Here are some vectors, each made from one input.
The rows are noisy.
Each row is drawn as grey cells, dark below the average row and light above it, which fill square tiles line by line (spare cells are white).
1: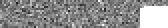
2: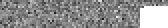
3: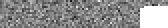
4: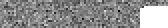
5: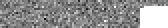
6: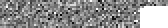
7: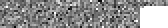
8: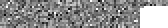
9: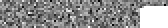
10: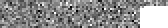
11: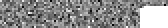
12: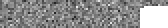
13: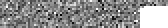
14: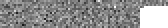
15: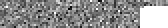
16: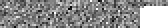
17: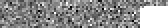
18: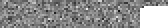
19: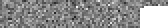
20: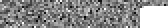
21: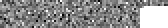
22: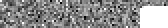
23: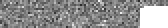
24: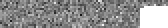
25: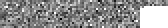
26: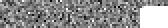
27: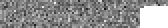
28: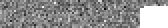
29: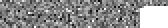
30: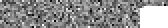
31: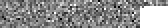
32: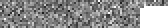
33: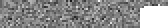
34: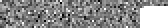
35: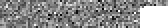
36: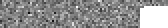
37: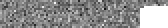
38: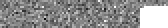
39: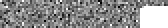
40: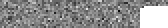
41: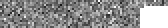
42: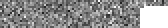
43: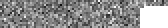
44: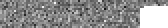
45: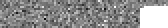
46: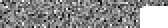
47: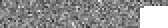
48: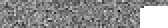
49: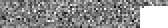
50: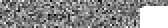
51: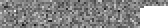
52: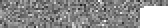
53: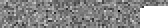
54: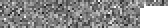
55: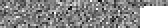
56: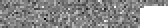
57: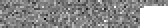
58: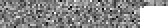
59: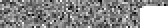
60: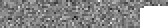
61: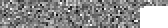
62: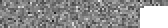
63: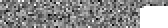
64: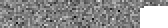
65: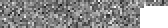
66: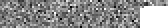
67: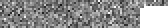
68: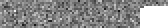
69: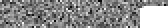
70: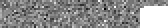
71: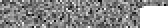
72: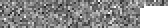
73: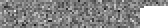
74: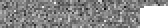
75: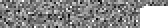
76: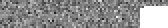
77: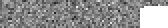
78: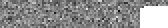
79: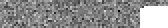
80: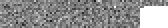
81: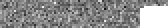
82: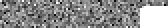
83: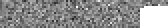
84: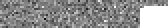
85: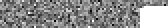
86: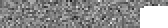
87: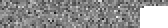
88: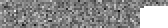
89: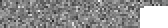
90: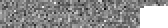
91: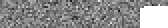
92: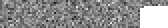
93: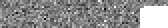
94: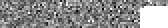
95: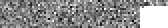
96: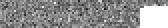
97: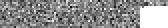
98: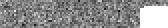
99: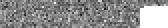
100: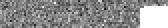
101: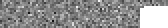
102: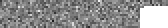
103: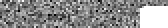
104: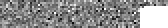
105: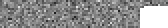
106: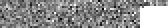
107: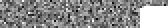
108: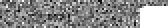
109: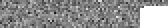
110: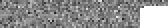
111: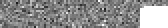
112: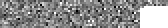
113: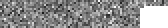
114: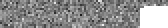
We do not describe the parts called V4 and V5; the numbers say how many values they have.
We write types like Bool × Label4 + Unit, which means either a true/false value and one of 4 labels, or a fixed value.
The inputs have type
Bool × V4 × V5 × V5 + List2(Circle6).
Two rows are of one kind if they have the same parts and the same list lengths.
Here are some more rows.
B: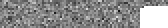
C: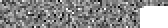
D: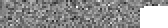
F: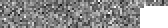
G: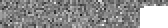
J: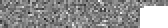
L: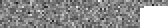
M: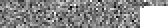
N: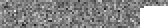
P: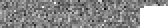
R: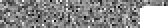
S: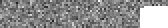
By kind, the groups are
B, G, N, P
C, M, R
D, J, L, S
F

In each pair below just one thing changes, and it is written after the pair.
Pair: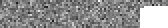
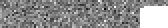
the place on the 6-point circle in item 1 of the list
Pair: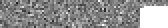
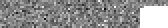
the place on the 6-point circle in item 1 of the list
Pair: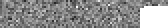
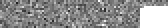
the place on the 6-point circle in item 1 of the list
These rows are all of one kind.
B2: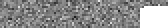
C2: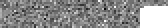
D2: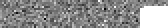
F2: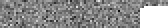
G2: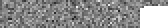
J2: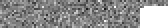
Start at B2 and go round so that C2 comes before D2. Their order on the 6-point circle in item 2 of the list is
B2, C2, D2, F2, G2, J2.
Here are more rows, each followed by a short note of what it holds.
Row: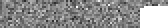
a list of two items
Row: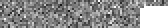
the empty list
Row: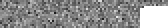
a list of one item
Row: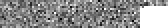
a true/false value, a value of V4 and two values of V5
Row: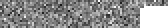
the empty list
